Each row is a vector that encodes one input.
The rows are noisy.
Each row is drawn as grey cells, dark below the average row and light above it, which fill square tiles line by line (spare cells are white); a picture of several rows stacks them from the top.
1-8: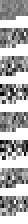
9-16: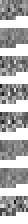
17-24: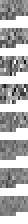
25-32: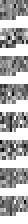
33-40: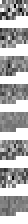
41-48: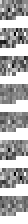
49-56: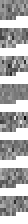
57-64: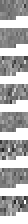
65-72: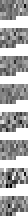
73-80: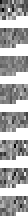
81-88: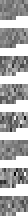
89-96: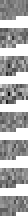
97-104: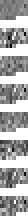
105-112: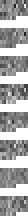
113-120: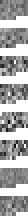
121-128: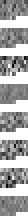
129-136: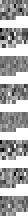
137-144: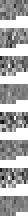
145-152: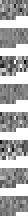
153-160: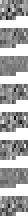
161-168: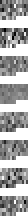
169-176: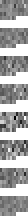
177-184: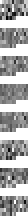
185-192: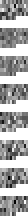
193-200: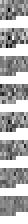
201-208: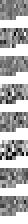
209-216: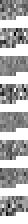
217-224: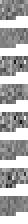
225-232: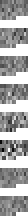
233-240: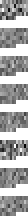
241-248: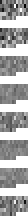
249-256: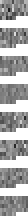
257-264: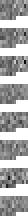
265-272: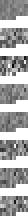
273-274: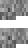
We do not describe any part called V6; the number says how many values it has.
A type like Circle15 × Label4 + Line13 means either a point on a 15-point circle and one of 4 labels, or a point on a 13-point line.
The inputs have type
Line8 × (Line10 + List2(V6)).
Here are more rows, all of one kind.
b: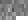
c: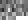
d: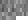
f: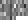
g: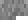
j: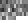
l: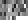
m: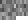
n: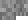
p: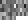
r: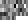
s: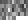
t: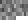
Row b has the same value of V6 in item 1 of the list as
c, d, j and l.
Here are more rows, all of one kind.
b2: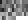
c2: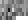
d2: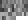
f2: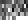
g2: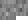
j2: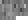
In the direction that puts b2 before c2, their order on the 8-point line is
d2, j2, b2, f2, c2, g2.
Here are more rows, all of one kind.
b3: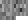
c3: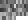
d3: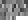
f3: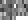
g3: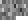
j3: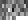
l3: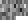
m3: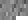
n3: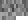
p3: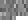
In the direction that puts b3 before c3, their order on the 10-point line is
m3, b3, n3, j3, f3, d3, p3, l3, g3, c3.
